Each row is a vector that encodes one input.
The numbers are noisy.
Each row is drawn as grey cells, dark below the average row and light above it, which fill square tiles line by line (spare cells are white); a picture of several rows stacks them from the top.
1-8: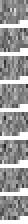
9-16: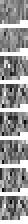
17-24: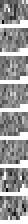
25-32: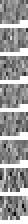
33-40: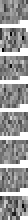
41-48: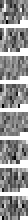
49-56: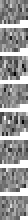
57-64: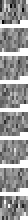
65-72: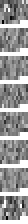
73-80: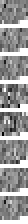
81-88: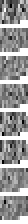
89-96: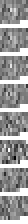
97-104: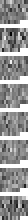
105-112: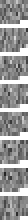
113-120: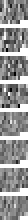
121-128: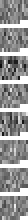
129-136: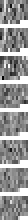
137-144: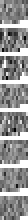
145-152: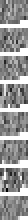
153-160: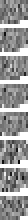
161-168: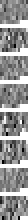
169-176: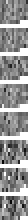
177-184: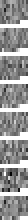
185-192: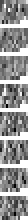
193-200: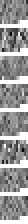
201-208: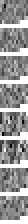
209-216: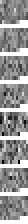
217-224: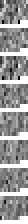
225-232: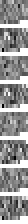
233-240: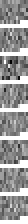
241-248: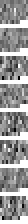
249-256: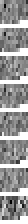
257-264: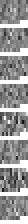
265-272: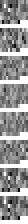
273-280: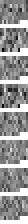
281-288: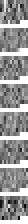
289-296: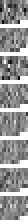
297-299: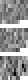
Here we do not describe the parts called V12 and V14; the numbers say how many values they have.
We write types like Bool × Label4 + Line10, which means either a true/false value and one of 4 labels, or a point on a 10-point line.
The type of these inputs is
Bool × Line4 × V14 + V12.
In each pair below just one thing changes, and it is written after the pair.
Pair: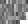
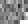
the place on the 4-point line
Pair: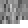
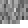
the value of V14
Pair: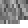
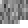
the true/false value
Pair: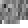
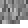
the place on the 4-point line
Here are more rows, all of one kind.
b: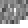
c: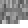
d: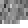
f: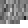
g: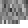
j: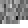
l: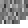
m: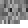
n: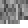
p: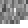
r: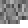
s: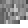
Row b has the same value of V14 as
l and p.
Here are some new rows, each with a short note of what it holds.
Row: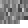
a point on a 4-point line, a true/false value and a value of V14
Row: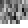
a value of V12
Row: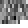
a value of V12
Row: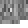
a point on a 4-point line, a true/false value and a value of V14
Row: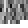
a value of V12
